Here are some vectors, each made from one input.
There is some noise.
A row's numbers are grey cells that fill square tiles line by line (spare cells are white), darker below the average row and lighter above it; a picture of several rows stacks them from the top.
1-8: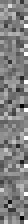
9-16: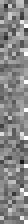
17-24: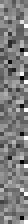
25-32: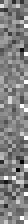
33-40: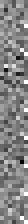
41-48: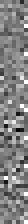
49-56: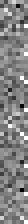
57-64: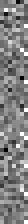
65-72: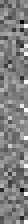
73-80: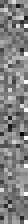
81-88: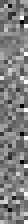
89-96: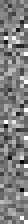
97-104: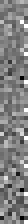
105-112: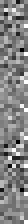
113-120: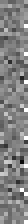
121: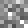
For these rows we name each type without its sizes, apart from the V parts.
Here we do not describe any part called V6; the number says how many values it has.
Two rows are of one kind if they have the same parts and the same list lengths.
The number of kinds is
3.
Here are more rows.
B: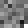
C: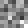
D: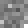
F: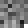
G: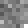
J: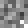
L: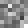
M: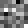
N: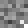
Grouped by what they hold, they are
B, F
C, D, G, J, L, N
M

